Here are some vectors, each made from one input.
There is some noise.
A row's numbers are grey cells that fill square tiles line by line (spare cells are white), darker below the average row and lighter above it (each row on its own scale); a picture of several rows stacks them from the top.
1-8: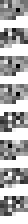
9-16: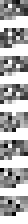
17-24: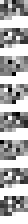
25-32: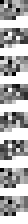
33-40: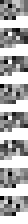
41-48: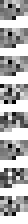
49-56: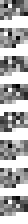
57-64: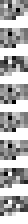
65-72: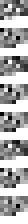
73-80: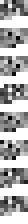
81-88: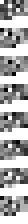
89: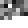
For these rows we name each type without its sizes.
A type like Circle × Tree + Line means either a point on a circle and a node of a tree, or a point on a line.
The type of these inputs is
Label × Label × Label + Line.
